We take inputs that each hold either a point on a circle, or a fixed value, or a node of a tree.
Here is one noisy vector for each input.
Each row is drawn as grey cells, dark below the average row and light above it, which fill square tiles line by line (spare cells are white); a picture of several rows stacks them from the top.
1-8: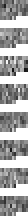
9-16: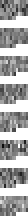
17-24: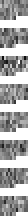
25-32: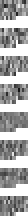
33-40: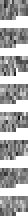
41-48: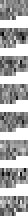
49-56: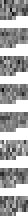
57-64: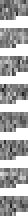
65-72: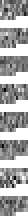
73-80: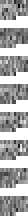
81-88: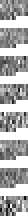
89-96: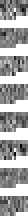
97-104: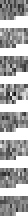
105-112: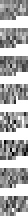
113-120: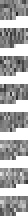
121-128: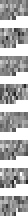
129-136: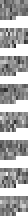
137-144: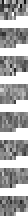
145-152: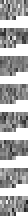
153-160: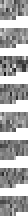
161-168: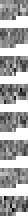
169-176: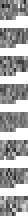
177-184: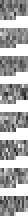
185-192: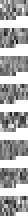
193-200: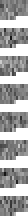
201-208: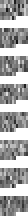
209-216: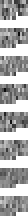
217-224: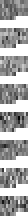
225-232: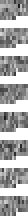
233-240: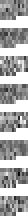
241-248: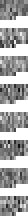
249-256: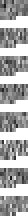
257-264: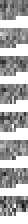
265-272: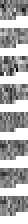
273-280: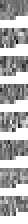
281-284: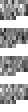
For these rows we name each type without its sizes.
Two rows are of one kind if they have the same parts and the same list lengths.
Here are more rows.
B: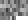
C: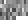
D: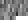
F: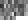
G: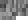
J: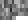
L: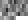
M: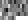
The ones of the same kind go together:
B, C
D, F, G, J
L, M

